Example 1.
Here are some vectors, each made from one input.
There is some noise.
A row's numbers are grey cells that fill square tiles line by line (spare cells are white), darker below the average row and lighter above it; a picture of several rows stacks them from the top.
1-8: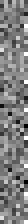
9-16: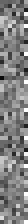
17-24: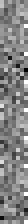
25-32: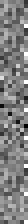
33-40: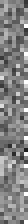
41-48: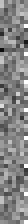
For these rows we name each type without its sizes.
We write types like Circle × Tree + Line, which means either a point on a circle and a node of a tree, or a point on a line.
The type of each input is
Line.
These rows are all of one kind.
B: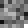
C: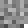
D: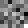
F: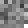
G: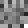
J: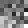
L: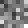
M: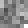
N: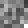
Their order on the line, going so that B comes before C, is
D, B, G, N, C, M, F, L, J.
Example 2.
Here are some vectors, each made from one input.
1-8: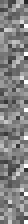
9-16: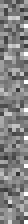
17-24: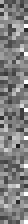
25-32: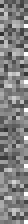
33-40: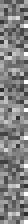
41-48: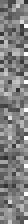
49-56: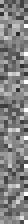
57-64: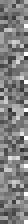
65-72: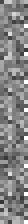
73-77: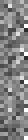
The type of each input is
Label7.
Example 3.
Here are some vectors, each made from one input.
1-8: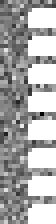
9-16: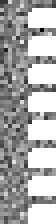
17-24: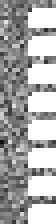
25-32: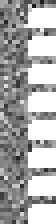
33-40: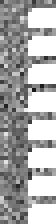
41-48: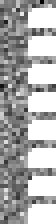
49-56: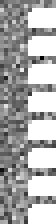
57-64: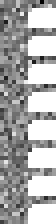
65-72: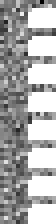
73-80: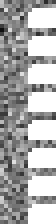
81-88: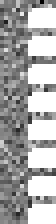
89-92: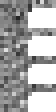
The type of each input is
Circle16.
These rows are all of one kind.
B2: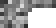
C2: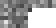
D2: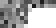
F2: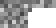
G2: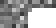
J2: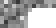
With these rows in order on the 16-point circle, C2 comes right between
D2 and F2.
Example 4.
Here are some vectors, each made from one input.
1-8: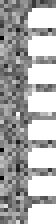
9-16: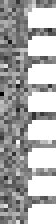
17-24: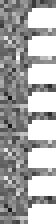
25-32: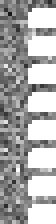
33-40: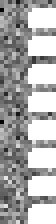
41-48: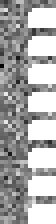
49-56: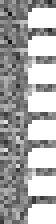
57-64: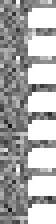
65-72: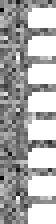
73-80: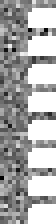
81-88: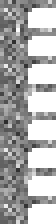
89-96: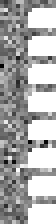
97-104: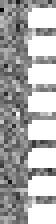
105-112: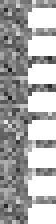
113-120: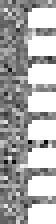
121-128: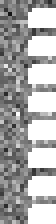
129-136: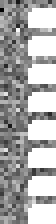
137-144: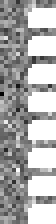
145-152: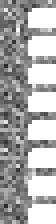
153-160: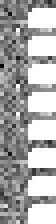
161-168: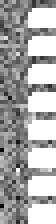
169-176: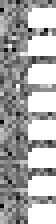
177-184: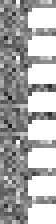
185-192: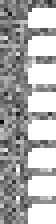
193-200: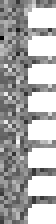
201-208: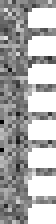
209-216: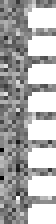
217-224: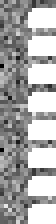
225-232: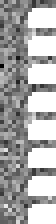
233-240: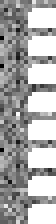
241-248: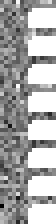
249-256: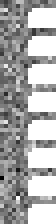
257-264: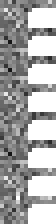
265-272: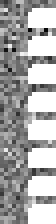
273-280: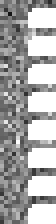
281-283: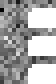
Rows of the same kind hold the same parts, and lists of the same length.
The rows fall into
2 kinds.
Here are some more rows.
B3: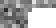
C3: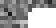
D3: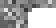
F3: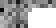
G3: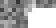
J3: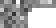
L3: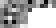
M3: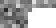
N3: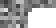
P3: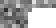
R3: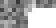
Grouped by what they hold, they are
B3, C3, D3, F3, G3, J3, M3, N3, P3, R3
L3

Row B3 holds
a point on an 8-point circle.
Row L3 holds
a fixed value.
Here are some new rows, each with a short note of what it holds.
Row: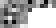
a fixed value
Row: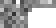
a point on an 8-point circle
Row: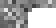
a point on an 8-point circle
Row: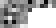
a fixed value
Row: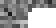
a point on an 8-point circle
